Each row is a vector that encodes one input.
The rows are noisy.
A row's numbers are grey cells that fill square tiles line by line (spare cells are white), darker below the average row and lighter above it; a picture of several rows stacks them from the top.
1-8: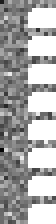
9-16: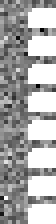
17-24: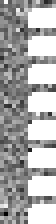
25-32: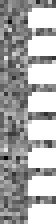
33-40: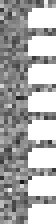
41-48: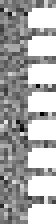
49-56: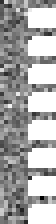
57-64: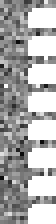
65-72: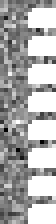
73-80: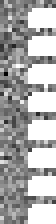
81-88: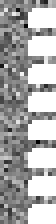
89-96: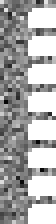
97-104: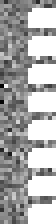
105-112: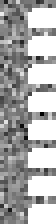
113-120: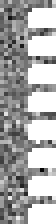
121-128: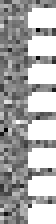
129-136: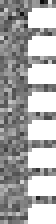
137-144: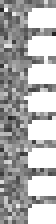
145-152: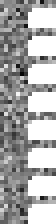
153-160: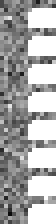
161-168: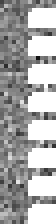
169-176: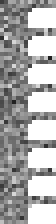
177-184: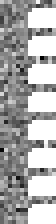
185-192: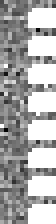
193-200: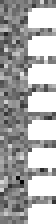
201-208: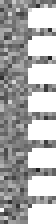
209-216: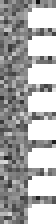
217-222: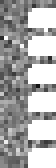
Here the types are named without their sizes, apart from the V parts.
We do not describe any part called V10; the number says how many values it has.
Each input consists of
a label, a node of a tree and a value of V10.
